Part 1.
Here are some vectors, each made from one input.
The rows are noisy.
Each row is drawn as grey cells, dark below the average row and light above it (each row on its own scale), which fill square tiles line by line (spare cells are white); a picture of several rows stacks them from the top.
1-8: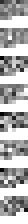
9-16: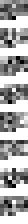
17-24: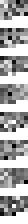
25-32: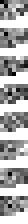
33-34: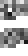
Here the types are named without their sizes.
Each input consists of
a point on a line.
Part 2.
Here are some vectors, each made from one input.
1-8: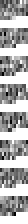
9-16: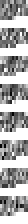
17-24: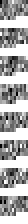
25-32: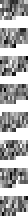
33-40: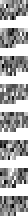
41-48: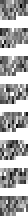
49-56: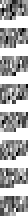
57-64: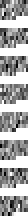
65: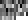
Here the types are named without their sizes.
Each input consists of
either a fixed value, or four true/false values.
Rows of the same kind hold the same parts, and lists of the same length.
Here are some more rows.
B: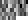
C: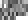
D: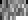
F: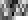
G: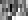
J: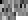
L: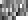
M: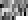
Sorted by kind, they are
B, C, F, G, L, M
D, J

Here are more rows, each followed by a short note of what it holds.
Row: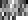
a fixed value
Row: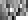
a fixed value
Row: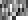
four true/false values
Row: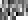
four true/false values
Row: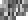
four true/false values
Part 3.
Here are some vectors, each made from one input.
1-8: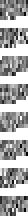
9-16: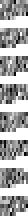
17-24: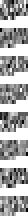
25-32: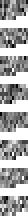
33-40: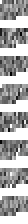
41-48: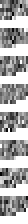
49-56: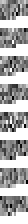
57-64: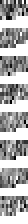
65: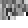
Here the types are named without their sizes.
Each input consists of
four true/false values.
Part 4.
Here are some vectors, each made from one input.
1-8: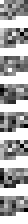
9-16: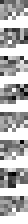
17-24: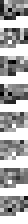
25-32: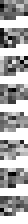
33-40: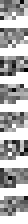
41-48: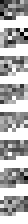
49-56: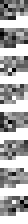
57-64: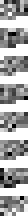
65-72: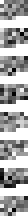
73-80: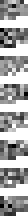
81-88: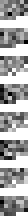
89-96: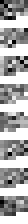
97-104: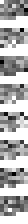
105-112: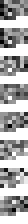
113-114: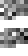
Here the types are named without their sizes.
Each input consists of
a point on a line.
